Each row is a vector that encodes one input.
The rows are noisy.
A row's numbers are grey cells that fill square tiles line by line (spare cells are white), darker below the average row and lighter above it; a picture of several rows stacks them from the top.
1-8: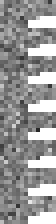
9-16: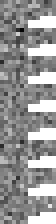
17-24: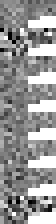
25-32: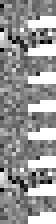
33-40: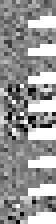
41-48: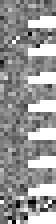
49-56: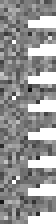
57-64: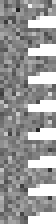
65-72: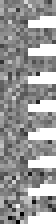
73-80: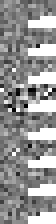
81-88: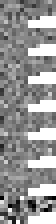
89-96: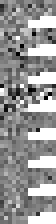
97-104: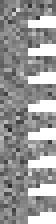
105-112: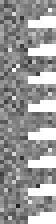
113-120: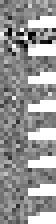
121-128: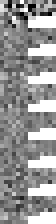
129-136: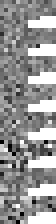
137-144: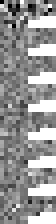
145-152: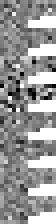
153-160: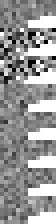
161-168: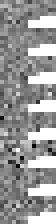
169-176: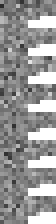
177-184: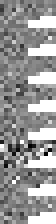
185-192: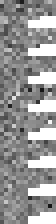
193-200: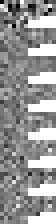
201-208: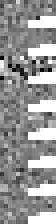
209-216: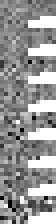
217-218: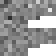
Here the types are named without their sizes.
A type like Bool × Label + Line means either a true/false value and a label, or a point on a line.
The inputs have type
List(Circle + Line) + Tree.
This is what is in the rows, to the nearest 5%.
About 10% of them hold a node of a tree. The rest are lists of items, each either a point on a circle, or a point on a line.
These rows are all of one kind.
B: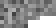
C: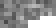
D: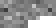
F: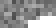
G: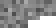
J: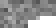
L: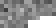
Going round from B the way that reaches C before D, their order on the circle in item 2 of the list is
B, F, J, G, C, L, D.
